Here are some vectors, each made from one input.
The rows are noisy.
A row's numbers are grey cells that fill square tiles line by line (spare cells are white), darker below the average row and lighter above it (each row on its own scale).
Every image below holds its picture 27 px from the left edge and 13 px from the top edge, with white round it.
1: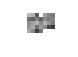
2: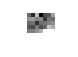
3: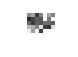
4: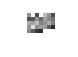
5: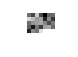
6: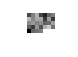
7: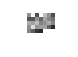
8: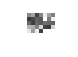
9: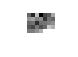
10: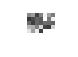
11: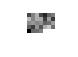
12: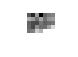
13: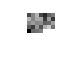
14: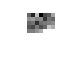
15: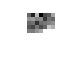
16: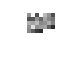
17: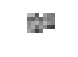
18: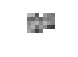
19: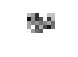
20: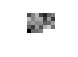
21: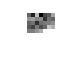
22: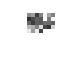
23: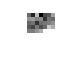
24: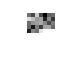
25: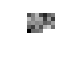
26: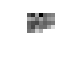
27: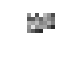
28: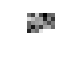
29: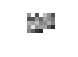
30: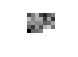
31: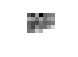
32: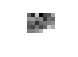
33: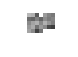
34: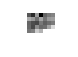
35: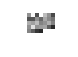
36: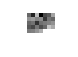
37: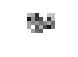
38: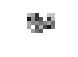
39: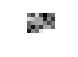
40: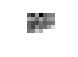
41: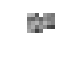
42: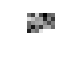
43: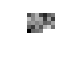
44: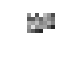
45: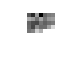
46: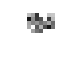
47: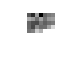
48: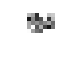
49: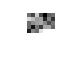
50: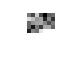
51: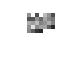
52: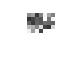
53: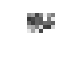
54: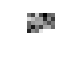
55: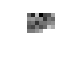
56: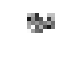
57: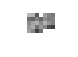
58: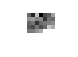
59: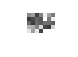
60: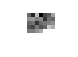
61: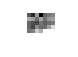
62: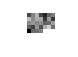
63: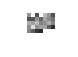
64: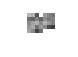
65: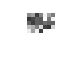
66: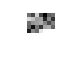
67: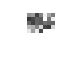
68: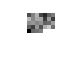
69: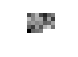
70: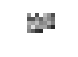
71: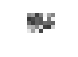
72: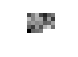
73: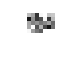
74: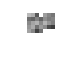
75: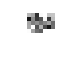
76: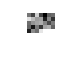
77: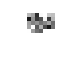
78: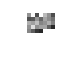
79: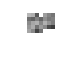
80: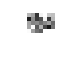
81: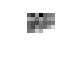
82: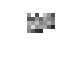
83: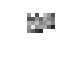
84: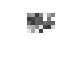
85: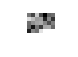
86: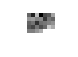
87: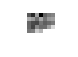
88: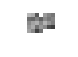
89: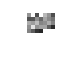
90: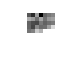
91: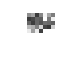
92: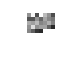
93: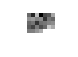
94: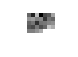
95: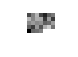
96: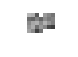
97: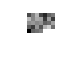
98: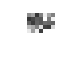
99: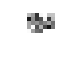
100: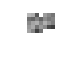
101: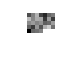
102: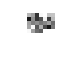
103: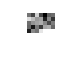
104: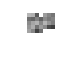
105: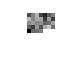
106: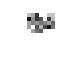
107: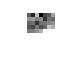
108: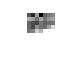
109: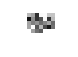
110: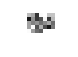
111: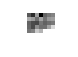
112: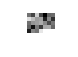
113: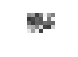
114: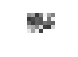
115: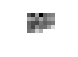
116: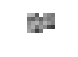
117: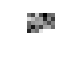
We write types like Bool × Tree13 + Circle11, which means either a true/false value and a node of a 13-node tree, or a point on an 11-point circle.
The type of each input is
Bool × Line4.
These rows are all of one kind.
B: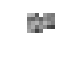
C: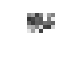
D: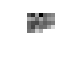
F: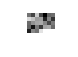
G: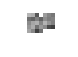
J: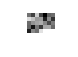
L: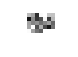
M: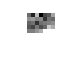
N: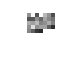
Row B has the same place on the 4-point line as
F, G and J.
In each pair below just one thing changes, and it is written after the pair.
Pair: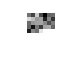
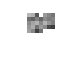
the true/false value
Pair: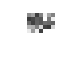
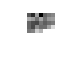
the true/false value
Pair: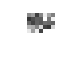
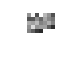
the place on the 4-point line
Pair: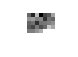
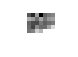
the place on the 4-point line
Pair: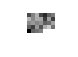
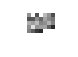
the true/false value
